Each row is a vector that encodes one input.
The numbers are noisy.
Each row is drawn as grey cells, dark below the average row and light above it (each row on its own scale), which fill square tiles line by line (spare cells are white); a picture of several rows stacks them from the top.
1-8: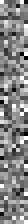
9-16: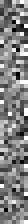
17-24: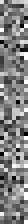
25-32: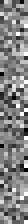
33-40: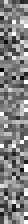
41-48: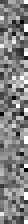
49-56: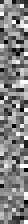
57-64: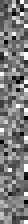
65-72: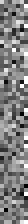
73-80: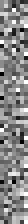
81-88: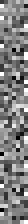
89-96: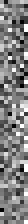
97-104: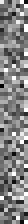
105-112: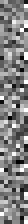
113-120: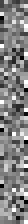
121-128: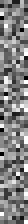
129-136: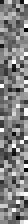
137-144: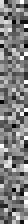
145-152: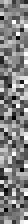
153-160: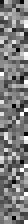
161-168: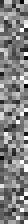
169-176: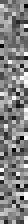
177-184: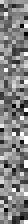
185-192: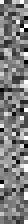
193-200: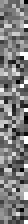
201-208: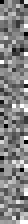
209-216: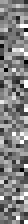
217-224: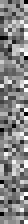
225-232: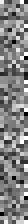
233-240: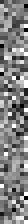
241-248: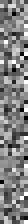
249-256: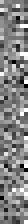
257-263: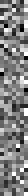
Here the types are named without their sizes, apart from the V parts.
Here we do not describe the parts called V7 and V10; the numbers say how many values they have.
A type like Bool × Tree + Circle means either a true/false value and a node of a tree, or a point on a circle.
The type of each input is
Bool × Bool × Bool × Bool × (Line × V7 + V10) + Tree.
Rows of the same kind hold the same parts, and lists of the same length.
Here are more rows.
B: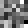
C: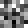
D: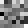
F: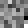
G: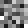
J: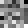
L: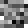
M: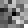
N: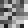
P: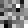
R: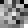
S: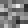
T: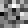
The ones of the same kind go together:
B, F, J, M
C, G, L, N, R
D, P, S, T

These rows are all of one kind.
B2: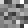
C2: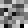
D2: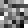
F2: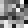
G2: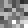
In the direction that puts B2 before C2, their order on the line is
G2, F2, B2, D2, C2.
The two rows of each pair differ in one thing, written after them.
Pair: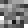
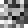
the value of V7
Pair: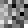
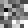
the place on the line
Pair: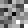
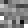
the place on the line
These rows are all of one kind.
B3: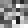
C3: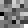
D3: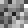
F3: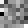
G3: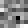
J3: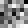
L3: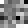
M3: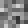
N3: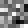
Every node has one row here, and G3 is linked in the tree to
N3.
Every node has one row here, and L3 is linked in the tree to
N3.
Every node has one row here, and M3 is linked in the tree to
B3 and D3.
